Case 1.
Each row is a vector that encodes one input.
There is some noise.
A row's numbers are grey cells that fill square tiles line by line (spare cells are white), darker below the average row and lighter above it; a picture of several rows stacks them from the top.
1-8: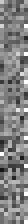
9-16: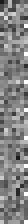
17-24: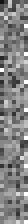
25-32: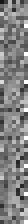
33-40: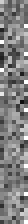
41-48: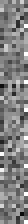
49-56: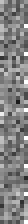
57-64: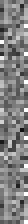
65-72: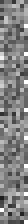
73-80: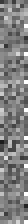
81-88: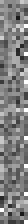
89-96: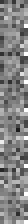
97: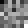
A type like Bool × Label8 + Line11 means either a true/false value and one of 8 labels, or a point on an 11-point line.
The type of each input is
Line10 + Line11.
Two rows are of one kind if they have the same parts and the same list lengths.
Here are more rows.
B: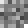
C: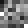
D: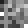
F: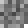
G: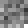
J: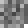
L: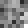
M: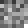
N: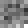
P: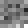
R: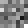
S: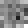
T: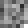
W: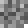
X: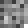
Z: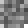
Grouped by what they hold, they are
B, F, G, J, N, P, R, S, W, Z
C, D, L, M, T, X

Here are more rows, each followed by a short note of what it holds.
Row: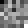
a point on an 11-point line
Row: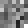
a point on a 10-point line
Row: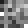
a point on an 11-point line
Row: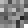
a point on a 10-point line
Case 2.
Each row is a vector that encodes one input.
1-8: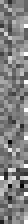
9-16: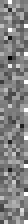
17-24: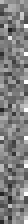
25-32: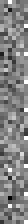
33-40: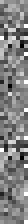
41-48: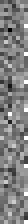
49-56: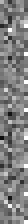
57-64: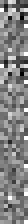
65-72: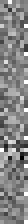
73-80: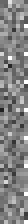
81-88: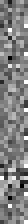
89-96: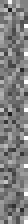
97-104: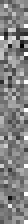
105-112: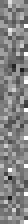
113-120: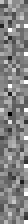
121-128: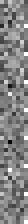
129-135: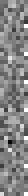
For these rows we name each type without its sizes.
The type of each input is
List(Line).
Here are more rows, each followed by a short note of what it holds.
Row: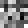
the empty list
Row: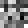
the empty list
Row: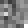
a list of two items
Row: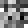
the empty list
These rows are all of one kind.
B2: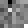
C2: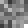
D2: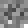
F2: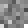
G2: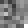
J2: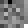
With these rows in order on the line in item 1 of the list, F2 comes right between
D2 and G2.
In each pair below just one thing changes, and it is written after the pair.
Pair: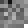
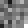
the place on the line in item 1 of the list
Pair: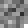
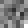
the place on the line in item 2 of the list
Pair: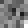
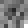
the place on the line in item 2 of the list
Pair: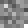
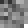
the place on the line in item 2 of the list
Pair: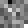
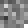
the place on the line in item 1 of the list
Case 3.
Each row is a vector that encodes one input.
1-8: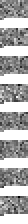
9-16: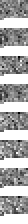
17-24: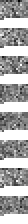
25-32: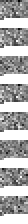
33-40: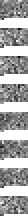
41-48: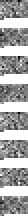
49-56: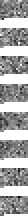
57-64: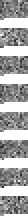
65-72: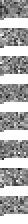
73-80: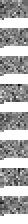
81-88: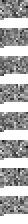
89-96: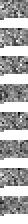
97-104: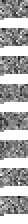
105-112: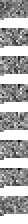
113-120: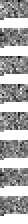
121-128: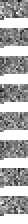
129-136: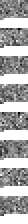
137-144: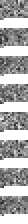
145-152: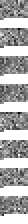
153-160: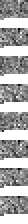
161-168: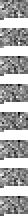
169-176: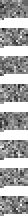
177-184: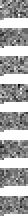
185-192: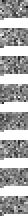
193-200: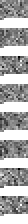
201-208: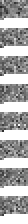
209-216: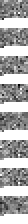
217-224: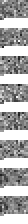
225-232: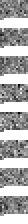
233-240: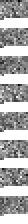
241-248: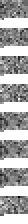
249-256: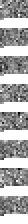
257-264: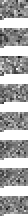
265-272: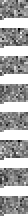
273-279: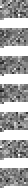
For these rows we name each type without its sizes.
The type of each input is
Bool × Bool × Bool + Line.
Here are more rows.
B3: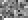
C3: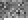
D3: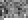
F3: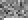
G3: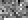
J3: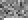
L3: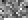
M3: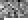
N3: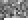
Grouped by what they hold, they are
B3, C3, D3, F3, J3, N3
G3, L3, M3

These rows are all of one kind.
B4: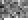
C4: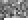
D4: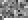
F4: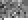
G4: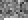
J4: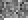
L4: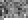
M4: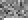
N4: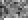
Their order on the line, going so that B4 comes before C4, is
L4, N4, B4, F4, J4, G4, M4, D4, C4.
